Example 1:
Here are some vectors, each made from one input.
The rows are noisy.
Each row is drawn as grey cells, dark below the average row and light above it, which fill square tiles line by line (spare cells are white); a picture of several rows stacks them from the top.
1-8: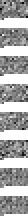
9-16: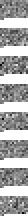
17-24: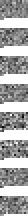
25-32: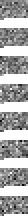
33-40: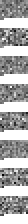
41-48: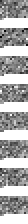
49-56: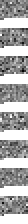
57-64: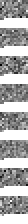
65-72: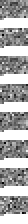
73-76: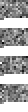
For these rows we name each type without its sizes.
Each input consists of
a point on a line, together with either a point on a circle, or a fixed value.
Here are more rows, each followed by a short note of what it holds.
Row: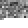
a point on a line
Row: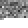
a point on a line
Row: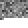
a point on a line
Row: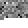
a point on a circle and a point on a line
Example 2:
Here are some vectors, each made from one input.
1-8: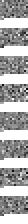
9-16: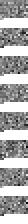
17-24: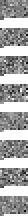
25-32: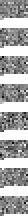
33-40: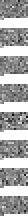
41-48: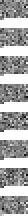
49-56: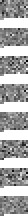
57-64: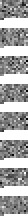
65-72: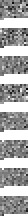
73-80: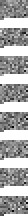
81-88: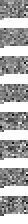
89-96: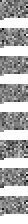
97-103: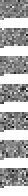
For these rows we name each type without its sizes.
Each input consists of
a point on a line, together with either a fixed value, or three true/false values.
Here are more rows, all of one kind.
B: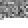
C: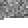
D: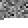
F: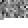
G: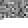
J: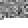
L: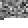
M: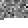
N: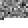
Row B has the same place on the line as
F and G.
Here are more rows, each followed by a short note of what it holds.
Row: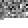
a point on a line
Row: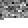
a point on a line
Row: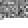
a point on a line and three true/false values
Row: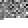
a point on a line
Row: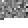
a point on a line and three true/false values
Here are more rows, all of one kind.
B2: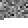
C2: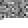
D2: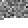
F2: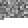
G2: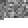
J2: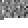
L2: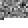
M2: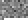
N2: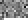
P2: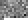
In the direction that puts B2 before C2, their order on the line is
L2, B2, D2, J2, M2, G2, P2, F2, C2, N2.
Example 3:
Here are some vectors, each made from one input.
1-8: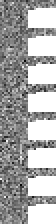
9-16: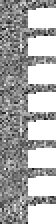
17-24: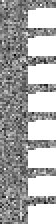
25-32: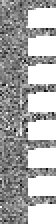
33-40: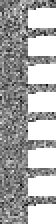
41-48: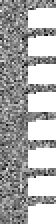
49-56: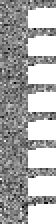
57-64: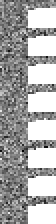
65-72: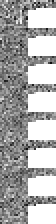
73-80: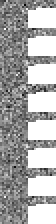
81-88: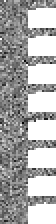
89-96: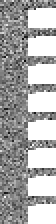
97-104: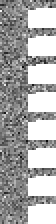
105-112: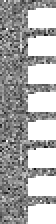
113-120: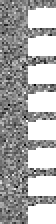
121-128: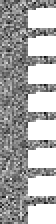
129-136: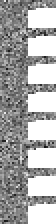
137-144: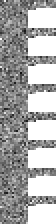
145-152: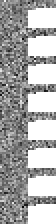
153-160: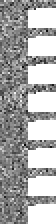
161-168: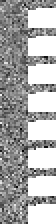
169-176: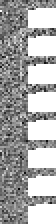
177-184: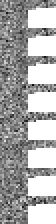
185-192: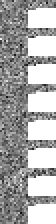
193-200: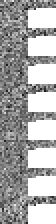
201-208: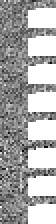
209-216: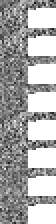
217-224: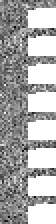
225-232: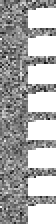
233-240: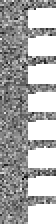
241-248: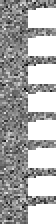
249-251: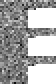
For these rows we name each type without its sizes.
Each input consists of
a label, together with either a point on a circle, or a fixed value.
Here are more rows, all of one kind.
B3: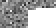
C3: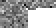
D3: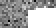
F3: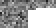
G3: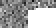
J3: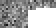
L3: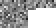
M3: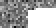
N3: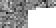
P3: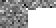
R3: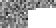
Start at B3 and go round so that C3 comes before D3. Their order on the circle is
B3, N3, R3, J3, F3, L3, P3, C3, G3, M3, D3.
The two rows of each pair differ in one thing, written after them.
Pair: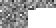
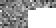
the label
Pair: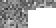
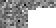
the label
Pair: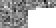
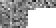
the label
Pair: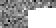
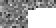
the label
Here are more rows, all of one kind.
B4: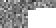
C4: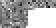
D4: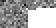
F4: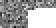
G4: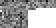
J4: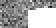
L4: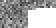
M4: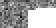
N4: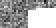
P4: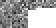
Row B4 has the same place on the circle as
F4, N4 and P4.
